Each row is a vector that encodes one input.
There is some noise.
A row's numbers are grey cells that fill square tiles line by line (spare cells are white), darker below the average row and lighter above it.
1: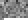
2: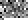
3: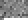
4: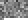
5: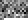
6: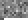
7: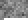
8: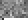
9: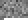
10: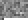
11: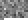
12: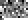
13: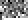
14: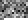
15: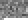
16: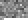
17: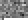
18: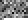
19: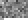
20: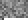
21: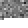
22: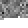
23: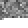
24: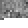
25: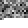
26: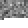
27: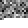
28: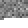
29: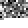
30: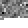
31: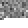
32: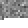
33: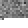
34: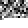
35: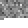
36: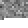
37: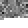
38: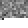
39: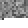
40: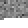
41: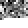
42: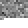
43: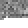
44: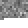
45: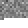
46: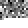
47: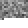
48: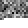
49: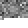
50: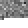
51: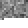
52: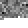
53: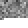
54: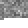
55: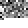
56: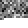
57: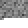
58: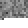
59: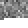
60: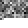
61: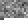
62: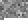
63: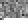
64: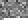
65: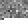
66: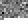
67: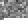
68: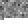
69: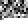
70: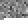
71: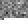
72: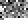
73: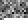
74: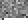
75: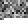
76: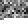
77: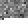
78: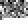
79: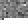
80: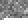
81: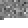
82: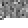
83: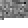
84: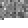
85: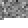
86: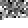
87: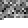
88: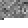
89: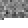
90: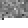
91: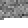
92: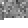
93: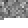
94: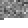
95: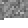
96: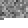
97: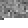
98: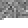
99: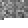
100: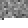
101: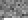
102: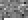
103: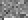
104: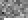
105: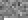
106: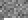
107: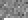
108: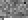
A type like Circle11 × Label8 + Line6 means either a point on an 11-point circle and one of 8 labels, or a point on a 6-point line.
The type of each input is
Bool × (Tree12 + Unit).
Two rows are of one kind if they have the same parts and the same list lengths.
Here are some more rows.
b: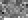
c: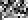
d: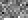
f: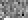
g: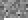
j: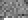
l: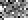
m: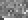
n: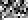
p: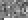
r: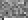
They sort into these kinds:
b, d, f, g, j, l, m, p, r
c, n

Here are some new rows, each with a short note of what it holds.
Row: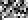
a true/false value
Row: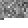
a node of a 12-node tree and a true/false value
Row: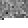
a node of a 12-node tree and a true/false value
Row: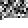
a true/false value
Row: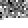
a node of a 12-node tree and a true/false value
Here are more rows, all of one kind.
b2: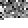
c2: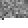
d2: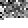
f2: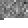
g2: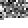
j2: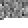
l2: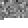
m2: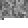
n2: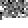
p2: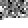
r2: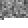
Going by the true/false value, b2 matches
d2, g2, n2 and p2.
